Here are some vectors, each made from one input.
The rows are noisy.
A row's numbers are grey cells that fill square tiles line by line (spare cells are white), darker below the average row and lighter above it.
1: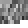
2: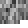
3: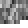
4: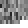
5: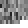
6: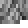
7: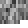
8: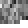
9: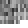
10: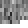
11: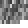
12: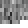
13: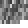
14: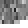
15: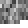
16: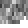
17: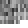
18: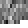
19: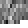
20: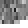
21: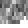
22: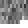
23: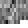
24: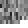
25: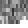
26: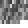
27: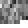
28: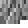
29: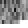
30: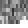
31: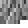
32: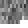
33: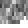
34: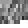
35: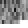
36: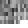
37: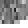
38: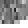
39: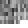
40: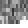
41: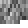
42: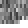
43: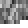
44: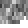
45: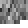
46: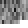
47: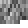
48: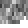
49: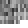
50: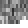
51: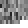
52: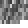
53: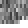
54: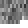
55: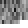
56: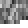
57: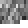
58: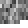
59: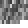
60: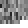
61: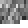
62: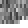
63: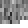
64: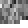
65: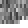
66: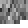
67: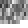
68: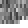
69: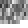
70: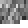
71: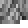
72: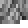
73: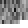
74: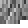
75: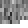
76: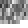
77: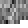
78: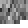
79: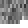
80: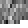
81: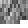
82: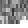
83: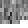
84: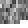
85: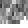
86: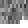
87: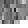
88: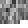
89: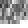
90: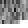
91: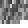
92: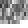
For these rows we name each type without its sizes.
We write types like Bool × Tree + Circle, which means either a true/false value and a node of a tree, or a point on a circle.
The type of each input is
Line + Tree.
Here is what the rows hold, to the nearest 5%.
About 35% of them hold a point on a line. The rest hold a node of a tree.
